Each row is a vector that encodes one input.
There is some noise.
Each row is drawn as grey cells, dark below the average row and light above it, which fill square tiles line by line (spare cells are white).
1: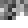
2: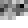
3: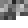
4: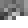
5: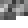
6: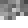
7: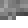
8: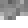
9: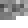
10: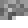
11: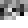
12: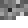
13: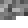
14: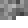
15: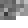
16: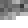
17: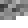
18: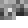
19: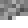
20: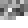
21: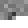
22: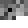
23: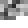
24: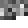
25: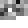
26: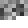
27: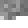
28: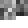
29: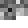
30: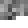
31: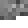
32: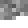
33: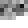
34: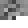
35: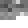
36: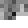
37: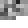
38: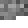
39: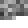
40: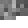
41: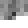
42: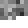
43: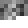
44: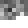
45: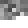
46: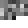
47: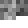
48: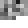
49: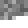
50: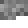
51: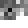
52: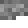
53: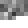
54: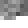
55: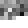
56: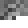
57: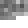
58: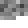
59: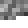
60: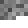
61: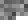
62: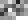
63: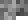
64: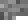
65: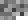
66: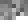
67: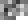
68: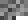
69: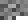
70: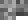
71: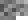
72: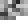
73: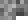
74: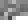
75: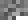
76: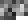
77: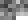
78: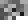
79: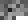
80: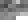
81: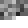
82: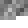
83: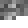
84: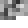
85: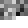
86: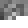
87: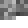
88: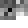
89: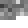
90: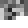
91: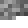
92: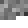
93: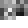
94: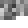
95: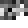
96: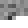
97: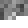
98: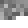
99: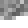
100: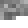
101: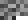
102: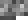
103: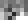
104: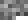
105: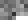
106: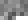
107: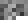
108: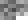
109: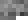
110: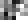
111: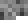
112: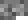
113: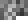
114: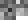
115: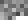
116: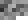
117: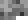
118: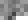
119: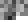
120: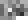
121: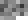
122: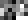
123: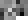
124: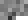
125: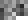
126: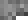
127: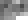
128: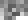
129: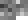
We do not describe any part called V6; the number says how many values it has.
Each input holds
a list of up to two items, each a true/false value and a value of V6.
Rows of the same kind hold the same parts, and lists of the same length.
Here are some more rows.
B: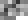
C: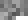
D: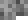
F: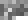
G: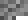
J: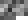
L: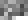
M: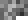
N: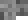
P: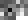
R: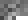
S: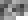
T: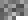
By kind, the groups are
B
C, D, F, J, L, M, N
G, P, R, S, T

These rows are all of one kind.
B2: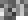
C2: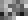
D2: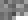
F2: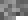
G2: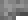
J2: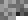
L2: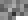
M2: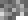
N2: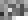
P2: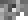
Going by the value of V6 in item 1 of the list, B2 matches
C2, G2, J2 and M2.
